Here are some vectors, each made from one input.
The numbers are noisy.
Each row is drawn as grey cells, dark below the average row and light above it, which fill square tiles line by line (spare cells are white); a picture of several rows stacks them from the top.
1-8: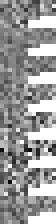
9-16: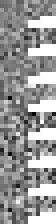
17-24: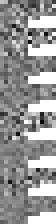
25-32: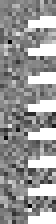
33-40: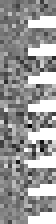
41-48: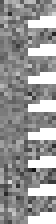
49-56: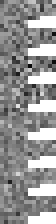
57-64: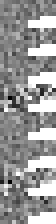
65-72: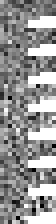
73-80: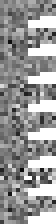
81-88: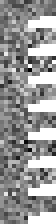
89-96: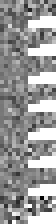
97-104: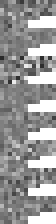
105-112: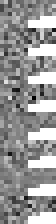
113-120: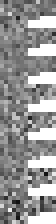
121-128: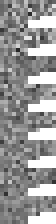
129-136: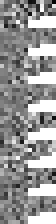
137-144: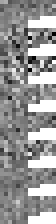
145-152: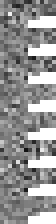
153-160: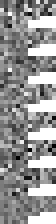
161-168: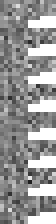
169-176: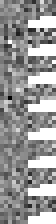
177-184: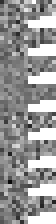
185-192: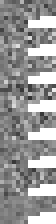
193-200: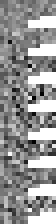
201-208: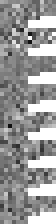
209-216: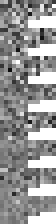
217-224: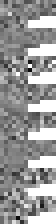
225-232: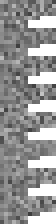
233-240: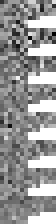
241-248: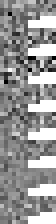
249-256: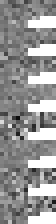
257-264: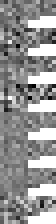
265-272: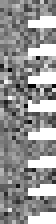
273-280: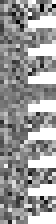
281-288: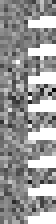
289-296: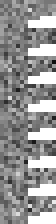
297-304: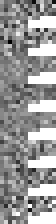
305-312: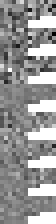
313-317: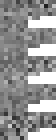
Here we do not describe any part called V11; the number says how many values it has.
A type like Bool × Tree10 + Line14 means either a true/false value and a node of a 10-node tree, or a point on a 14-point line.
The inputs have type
Circle14 + Line8 × (Line8 + V11).
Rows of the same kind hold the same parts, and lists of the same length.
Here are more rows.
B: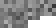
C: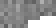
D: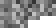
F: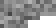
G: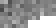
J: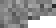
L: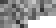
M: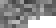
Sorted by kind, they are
B, L
C, D, F, J
G, M

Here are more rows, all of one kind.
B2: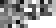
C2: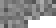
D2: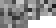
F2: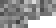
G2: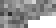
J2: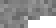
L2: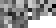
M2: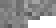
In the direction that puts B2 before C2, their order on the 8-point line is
F2, G2, D2, M2, B2, J2, L2, C2.
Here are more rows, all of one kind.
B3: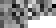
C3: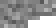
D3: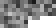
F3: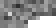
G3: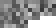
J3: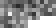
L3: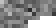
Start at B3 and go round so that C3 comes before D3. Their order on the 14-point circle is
B3, J3, L3, F3, C3, G3, D3.
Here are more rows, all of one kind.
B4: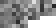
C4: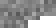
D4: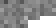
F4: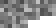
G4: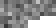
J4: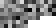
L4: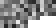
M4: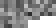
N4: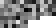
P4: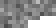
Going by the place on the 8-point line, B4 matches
J4, L4, M4 and N4.
